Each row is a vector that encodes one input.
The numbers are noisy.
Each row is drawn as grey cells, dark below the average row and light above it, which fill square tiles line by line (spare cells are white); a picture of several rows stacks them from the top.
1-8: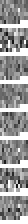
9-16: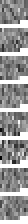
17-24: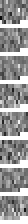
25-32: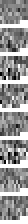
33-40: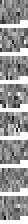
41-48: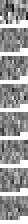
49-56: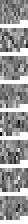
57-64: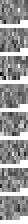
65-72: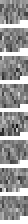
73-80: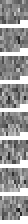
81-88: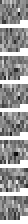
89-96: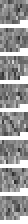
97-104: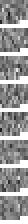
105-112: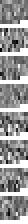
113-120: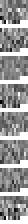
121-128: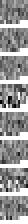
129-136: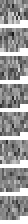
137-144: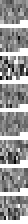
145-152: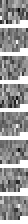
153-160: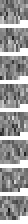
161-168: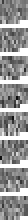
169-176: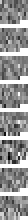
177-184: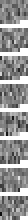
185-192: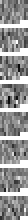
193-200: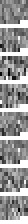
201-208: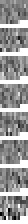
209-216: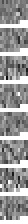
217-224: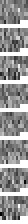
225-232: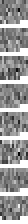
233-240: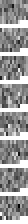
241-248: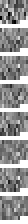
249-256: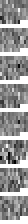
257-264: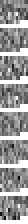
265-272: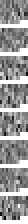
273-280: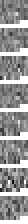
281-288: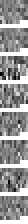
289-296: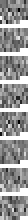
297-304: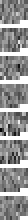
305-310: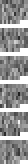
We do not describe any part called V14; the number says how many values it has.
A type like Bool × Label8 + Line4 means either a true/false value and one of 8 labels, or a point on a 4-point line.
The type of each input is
(Bool × Circle11 + V14) × (Tree8 + Unit).
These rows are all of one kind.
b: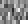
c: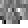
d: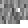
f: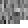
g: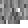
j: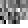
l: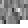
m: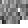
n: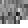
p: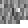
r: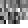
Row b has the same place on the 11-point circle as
d, g and p.
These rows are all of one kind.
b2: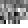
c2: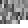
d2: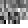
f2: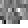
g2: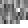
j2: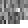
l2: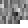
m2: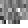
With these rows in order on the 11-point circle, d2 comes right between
c2 and j2.
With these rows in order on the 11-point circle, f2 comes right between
l2 and m2.
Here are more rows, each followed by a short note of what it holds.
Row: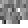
a point on an 11-point circle and a true/false value
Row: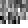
a value of V14
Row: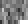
a point on an 11-point circle, a node of an 8-node tree and a true/false value
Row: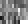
a value of V14
